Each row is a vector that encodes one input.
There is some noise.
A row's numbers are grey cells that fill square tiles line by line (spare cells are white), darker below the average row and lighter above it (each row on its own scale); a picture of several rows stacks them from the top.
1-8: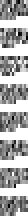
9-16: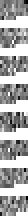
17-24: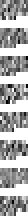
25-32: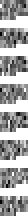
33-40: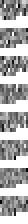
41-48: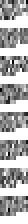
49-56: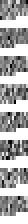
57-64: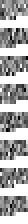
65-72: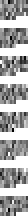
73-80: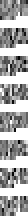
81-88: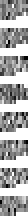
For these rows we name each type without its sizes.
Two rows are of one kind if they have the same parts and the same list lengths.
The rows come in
2 kinds.
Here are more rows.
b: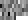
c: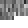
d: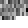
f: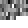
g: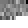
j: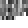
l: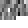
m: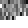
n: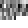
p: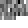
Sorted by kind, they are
b, c, d, f, g, j, m, n
l, p

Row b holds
a label and four true/false values.
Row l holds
a label.
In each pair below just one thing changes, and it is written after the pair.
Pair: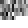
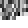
one of the four true/false values
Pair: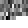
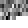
the label
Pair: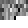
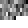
the label
